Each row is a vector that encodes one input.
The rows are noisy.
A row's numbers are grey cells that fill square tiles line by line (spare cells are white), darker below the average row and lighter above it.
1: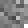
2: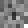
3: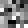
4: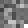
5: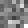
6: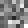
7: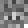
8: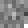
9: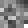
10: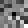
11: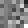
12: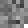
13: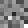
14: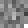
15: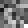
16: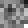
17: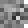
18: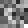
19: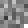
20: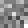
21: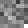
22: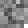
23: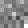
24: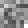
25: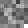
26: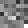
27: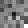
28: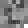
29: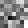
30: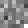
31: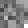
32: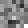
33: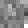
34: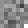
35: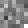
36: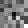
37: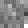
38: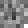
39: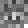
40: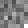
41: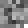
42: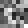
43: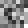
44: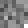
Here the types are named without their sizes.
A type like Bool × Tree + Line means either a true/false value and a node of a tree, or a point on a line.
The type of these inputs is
Bool × Bool × Bool.
